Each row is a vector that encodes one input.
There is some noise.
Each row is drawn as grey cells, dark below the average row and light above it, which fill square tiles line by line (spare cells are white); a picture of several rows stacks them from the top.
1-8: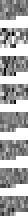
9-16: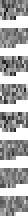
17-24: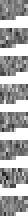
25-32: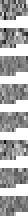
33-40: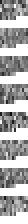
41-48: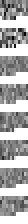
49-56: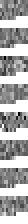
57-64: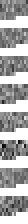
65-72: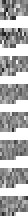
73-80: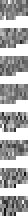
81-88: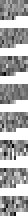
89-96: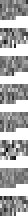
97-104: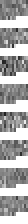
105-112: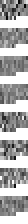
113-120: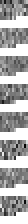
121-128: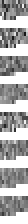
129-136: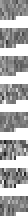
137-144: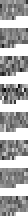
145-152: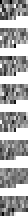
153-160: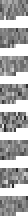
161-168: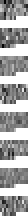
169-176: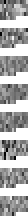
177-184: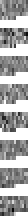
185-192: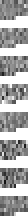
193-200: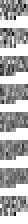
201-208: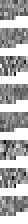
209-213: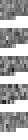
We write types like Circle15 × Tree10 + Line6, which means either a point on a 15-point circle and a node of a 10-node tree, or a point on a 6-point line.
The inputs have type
Circle10 × Circle10 × (Circle10 + Unit) + Circle11.
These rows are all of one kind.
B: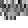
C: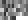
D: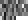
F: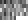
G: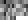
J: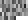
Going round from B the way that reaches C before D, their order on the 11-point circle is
B, J, F, G, C, D.
